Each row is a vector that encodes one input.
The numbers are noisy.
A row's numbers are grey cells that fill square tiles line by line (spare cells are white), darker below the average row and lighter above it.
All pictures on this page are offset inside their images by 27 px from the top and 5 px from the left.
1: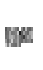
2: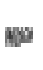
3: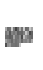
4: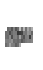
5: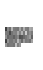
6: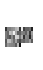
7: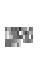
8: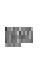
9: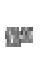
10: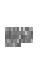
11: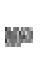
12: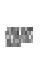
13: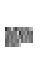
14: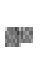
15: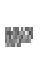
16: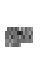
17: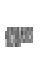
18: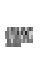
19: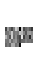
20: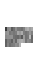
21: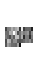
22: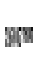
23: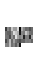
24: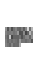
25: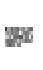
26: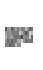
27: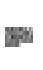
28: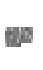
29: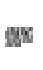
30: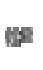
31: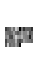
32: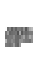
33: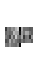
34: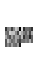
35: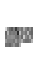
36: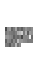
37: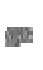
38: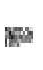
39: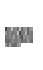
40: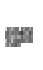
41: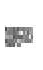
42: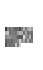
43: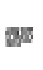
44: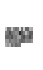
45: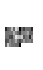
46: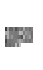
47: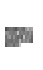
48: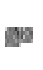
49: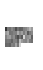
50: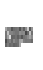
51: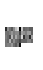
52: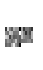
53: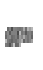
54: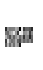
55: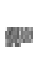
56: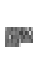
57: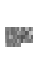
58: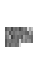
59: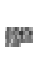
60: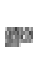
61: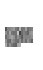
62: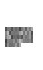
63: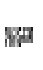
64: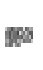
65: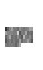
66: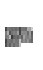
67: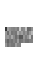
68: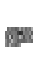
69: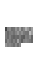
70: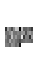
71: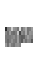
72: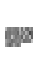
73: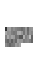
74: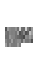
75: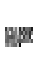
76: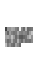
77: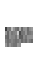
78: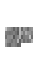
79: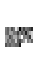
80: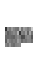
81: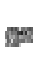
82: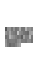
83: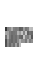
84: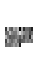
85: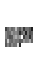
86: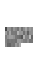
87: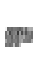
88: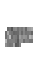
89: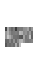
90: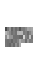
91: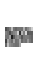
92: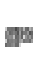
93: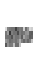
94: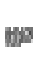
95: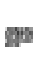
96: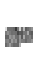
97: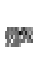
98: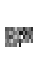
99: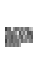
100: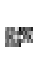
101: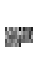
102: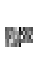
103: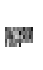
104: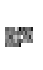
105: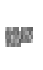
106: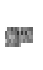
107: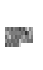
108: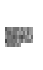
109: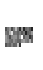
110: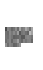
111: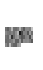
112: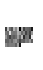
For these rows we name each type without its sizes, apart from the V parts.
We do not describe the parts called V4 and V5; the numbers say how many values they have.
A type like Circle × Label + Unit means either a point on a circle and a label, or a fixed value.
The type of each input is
Bool × Line × V4 + V5.
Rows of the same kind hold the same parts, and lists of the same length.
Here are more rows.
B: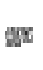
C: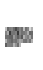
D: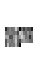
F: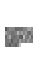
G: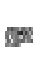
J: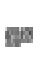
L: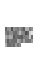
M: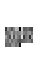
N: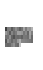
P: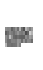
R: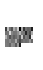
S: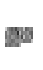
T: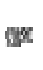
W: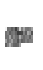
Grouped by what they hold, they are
B, C, F, G, J, L, N, P, S, T, W
D, M, R

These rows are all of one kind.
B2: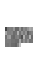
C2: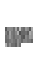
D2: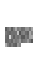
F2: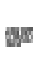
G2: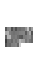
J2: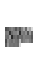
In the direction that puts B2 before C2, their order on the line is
G2, J2, B2, D2, C2, F2.
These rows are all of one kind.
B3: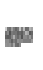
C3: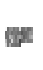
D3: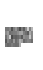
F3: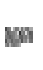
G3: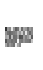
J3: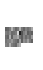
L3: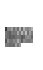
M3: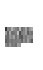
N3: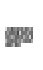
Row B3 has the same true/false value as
C3 and N3.
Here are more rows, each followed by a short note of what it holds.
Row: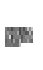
a point on a line, a true/false value and a value of V4
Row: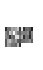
a value of V5
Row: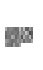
a point on a line, a true/false value and a value of V4
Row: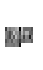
a value of V5
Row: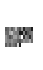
a value of V5
